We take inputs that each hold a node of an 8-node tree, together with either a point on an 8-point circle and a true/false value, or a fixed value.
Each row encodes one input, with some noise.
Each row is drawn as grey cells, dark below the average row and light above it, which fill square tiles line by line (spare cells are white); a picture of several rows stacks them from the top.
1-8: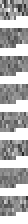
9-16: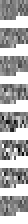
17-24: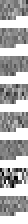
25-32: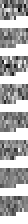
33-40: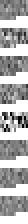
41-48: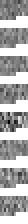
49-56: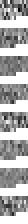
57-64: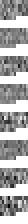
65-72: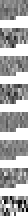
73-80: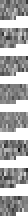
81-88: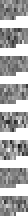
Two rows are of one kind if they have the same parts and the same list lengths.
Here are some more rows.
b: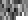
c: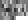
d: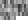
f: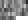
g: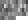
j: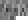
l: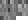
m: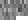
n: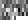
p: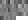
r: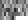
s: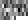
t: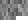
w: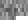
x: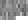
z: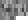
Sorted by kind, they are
b, l, n, p, s, t
c, d, f, g, j, m, r, w, x, z

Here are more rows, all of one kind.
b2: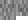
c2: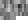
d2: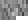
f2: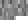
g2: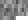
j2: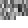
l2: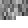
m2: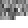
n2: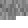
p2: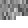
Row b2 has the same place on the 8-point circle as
l2, m2 and n2.
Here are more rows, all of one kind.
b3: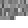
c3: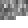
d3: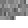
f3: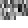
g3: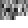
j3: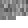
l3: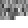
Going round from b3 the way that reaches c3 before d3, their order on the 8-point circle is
b3, g3, c3, d3, f3, j3, l3.
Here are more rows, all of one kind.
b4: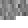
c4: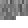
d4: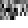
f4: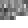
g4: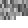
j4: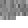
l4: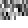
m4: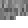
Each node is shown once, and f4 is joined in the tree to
l4.
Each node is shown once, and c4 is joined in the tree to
d4 and m4.
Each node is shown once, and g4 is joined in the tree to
j4 and m4.
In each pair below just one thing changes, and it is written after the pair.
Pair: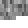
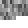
the place on the 8-point circle
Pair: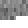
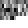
the place on the 8-point circle
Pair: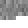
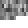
the node of the tree
